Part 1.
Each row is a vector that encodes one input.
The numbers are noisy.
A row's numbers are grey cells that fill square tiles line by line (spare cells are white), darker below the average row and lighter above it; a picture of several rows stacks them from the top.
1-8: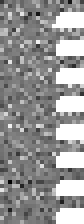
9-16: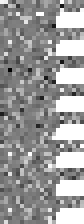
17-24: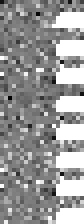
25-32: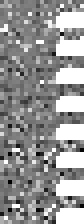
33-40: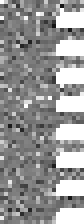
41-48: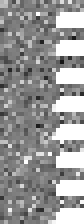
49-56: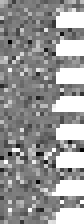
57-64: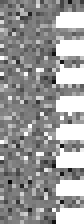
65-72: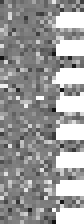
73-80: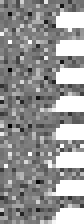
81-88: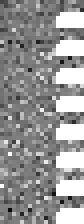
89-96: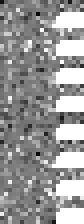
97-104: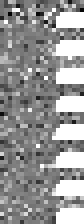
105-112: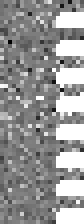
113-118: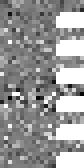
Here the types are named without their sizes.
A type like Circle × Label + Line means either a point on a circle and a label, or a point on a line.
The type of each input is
List(Circle).
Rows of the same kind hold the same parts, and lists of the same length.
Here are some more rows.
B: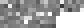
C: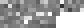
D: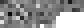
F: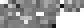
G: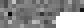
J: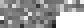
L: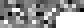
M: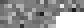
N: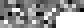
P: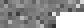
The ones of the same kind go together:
B, C, F
D, J, M, P
G
L, N

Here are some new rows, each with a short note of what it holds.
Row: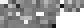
a list of one item
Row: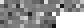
a list of one item
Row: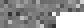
a list of three items
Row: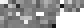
a list of one item
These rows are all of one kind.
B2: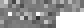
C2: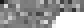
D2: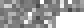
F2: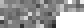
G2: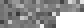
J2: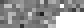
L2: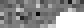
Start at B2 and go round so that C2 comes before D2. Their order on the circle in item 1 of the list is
B2, F2, G2, L2, C2, J2, D2.
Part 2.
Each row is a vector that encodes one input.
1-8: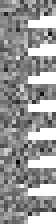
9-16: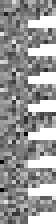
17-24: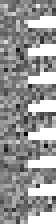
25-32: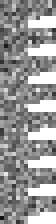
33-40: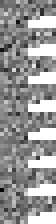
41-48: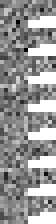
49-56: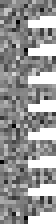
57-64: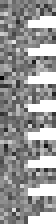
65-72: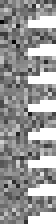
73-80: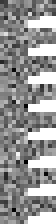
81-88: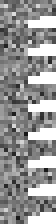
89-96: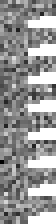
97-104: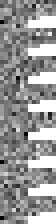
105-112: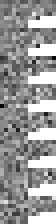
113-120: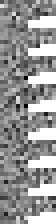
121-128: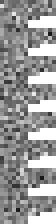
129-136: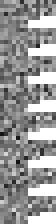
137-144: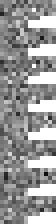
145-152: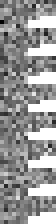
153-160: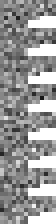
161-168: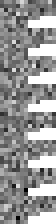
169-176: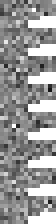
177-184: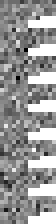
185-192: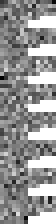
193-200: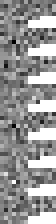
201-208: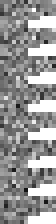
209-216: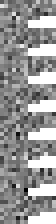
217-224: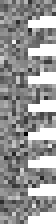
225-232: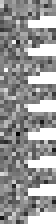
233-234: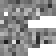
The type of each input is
(Line10 + Line11) × Tree14.
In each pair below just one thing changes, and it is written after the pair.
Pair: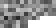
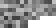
the place on the 11-point line
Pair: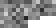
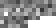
the place on the 11-point line
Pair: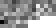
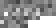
the node of the tree
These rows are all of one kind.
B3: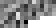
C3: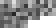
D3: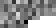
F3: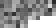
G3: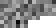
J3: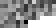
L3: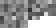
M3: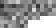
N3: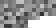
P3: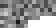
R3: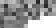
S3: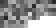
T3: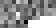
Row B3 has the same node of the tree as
D3, J3 and T3.
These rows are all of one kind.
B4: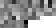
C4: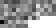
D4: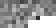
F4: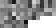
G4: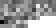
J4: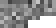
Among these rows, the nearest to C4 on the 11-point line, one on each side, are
B4 and J4.
